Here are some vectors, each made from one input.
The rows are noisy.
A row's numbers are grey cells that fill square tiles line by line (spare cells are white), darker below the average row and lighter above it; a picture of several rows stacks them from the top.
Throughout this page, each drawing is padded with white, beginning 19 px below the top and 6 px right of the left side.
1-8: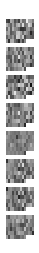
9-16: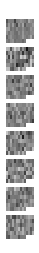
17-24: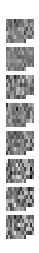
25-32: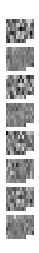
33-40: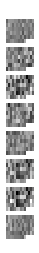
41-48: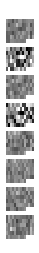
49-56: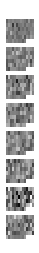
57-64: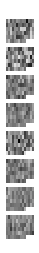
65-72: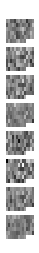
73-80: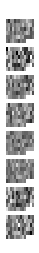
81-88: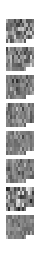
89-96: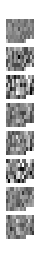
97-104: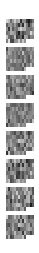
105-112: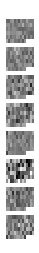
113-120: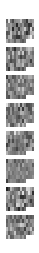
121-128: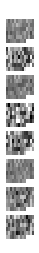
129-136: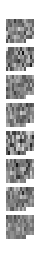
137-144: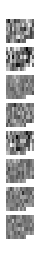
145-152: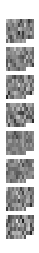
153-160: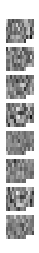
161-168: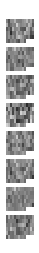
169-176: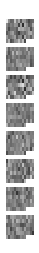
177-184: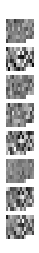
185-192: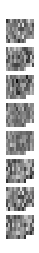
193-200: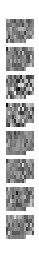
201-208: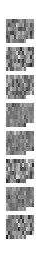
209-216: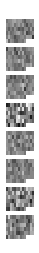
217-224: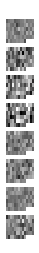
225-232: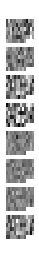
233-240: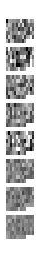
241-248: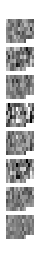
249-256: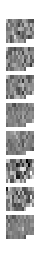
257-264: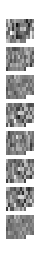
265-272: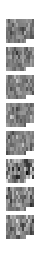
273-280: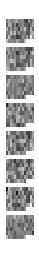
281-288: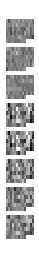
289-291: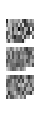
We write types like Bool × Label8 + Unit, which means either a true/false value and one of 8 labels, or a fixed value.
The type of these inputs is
Circle14 × (Circle14 + Label8).
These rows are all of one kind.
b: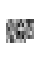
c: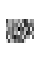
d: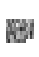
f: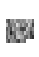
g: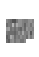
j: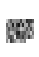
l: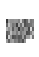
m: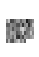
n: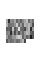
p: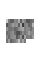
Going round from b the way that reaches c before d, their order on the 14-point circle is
b, c, j, l, m, g, d, p, n, f.
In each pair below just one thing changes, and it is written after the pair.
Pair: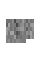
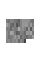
the label
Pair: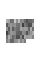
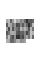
the place on the 14-point circle
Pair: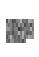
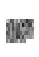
the place on the 14-point circle
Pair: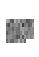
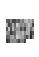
the place on the 14-point circle
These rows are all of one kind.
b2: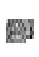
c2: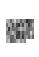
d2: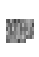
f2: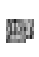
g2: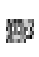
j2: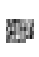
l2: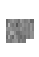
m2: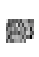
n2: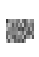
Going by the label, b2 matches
j2 and m2.
